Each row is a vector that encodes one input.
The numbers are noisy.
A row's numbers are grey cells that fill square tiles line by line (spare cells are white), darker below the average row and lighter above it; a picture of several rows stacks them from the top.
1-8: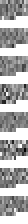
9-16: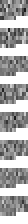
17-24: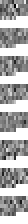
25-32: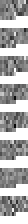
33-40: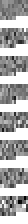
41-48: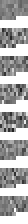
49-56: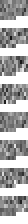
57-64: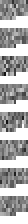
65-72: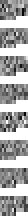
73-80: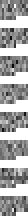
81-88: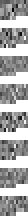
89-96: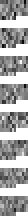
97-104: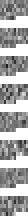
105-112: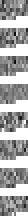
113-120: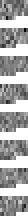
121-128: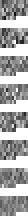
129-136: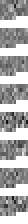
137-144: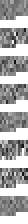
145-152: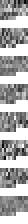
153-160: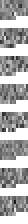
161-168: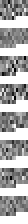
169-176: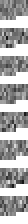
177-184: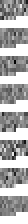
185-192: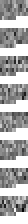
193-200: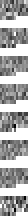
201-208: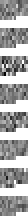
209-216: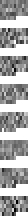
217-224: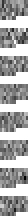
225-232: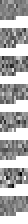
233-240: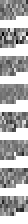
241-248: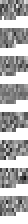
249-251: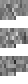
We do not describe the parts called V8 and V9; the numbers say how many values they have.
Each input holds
a true/false value, together with either one of 7 labels and a value of V8, or a value of V9.
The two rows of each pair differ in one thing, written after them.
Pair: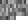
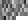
the true/false value
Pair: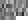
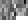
the true/false value
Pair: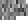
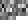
the value of V8
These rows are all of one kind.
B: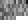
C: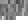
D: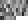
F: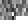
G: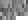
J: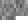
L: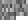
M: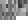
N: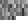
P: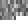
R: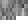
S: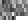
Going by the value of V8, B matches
D, G, N and P.
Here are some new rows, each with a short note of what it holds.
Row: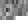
a true/false value and a value of V9
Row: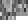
one of 7 labels, a true/false value and a value of V8
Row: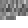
one of 7 labels, a true/false value and a value of V8
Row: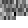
a true/false value and a value of V9
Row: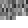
a true/false value and a value of V9
